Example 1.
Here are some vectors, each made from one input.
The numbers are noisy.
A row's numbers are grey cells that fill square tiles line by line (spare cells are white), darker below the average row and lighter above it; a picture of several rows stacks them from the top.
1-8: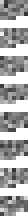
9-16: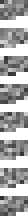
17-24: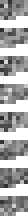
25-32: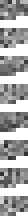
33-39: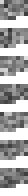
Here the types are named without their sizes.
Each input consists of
a label and a true/false value.
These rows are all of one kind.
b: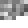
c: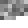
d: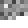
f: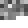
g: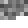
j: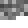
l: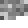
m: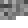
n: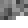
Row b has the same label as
c, f and l.
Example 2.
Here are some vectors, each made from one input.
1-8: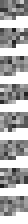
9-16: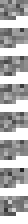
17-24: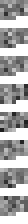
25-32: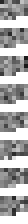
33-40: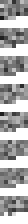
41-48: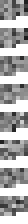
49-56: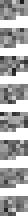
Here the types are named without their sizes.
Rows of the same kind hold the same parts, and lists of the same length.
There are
2 kinds of row.
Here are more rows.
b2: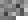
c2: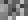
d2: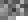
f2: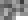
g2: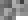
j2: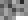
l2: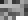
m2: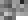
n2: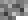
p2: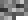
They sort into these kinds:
b2, f2, g2, j2, m2, n2
c2, d2, l2, p2

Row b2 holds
three true/false values.
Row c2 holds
a label.
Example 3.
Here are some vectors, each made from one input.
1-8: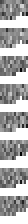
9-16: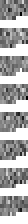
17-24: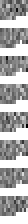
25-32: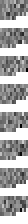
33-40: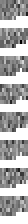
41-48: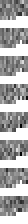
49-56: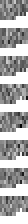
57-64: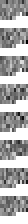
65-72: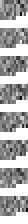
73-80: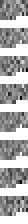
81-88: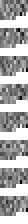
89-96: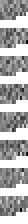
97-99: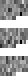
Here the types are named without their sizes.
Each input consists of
a point on each of two lines and a true/false value.
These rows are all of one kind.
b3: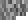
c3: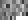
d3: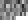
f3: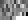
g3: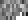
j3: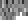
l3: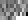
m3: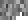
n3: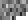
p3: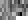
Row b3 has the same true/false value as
d3, n3 and p3.
